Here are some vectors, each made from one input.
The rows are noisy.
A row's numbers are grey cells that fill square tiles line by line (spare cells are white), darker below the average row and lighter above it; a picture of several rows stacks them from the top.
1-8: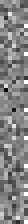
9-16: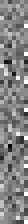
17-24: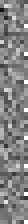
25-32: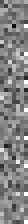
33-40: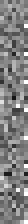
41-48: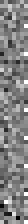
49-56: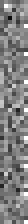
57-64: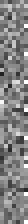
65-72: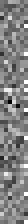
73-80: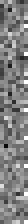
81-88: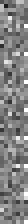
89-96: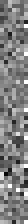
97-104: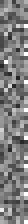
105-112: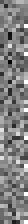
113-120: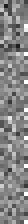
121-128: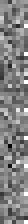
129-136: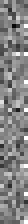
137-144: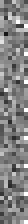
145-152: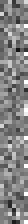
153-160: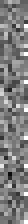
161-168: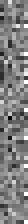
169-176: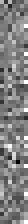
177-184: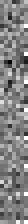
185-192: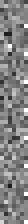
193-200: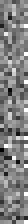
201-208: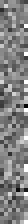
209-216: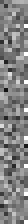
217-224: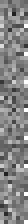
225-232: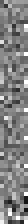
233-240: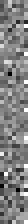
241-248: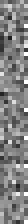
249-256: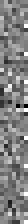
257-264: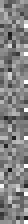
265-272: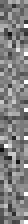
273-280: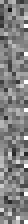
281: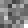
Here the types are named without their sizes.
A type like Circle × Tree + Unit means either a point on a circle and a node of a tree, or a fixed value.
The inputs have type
(Bool × Bool × Bool + Unit) × Line.
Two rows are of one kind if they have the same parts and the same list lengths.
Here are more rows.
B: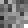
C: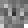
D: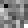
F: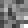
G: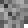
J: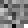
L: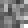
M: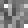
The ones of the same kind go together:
B, D, F, G, J, L
C, M

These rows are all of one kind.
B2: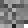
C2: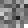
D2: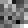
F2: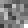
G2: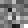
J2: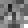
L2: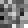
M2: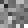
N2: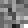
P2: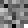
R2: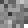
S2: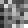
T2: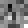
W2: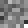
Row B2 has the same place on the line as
D2, G2, J2 and T2.
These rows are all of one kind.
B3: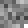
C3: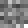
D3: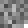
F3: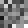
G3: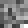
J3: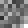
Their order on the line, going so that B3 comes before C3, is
D3, B3, G3, J3, C3, F3.
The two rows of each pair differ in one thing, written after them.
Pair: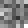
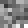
the place on the line
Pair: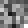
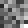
the place on the line
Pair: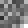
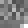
one of the three true/false values
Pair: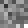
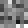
the place on the line
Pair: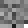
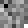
the place on the line
